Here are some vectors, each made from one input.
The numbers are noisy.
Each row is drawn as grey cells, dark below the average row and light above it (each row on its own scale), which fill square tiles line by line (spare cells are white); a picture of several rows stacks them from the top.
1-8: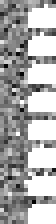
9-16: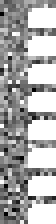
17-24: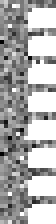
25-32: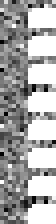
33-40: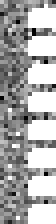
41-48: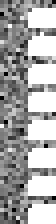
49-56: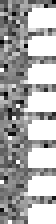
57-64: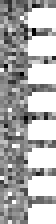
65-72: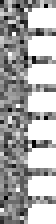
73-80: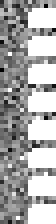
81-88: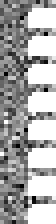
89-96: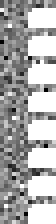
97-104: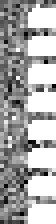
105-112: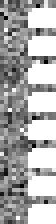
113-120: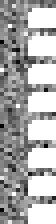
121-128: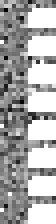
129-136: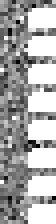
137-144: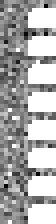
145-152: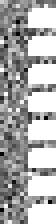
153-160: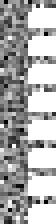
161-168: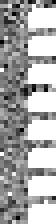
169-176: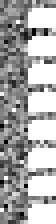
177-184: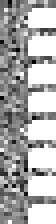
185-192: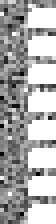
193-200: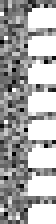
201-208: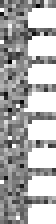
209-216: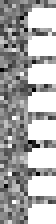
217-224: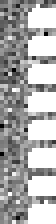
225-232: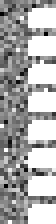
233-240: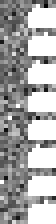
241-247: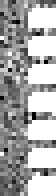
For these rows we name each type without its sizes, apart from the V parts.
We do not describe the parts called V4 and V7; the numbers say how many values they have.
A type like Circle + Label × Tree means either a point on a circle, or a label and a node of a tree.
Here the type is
(Bool × V4 + V7) × Label.
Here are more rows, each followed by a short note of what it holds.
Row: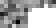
a label, a true/false value and a value of V4
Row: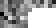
a label, a true/false value and a value of V4
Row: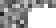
a label, a true/false value and a value of V4
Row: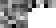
a label and a value of V7
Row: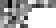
a label, a true/false value and a value of V4
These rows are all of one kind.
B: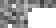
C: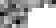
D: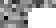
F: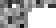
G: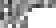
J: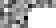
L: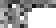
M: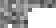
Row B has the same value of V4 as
G and M.
